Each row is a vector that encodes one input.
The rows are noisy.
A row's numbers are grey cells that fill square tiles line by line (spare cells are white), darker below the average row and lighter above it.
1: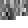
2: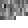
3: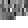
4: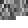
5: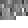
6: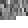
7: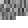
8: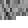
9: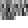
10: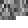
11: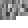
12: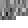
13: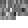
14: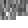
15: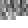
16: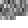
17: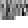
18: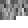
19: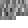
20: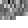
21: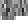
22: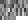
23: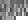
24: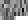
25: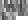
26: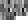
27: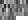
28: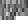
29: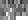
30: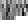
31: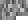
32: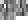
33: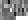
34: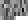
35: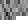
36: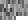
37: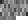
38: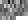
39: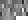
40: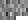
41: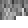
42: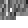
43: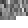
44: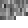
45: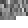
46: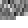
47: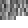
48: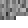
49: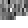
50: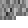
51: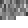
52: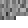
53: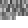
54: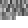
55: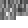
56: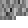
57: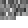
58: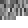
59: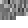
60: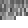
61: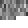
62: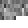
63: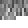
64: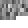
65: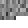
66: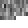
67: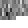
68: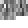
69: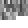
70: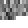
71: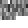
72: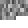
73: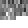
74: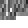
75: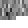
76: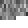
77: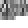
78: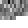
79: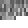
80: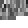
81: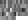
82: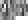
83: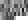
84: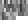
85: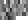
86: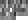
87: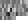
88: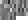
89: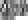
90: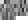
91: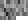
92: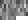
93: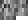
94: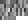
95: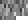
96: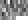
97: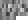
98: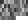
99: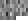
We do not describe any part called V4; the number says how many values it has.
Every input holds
a point on a 5-point line and a true/false value, together with either a point on a 5-point line, or a value of V4.
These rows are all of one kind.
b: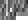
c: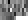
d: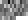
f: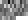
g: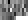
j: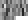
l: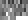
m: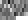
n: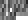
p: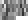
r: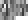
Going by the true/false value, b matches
l and n.
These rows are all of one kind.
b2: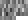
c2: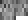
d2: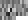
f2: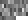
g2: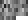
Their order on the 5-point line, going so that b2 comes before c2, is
d2, b2, f2, c2, g2.
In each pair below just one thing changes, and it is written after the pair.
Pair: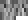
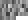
the true/false value
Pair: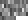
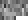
the value of V4
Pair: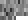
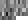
the value of V4
